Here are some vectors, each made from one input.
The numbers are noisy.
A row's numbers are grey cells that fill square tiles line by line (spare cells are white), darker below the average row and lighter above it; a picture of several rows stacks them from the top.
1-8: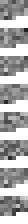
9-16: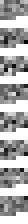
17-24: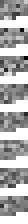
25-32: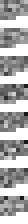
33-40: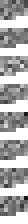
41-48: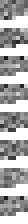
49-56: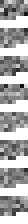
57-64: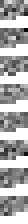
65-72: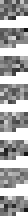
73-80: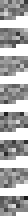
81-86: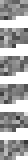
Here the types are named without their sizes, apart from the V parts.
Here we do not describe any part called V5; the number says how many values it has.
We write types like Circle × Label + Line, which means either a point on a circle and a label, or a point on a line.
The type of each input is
Line × (Line + V5).
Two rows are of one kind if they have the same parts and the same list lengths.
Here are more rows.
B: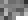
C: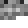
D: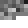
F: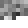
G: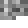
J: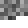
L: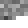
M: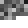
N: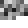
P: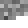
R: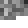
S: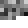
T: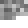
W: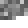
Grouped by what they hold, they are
B, G, L, P, R, T, W
C, D, F, J, M, N, S

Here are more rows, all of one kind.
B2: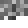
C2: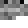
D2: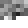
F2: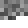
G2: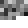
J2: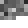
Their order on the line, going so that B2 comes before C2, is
D2, B2, G2, C2, F2, J2.
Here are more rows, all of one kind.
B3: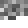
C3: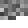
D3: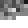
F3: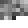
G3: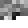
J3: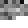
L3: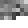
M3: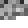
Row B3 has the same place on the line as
G3 and M3.
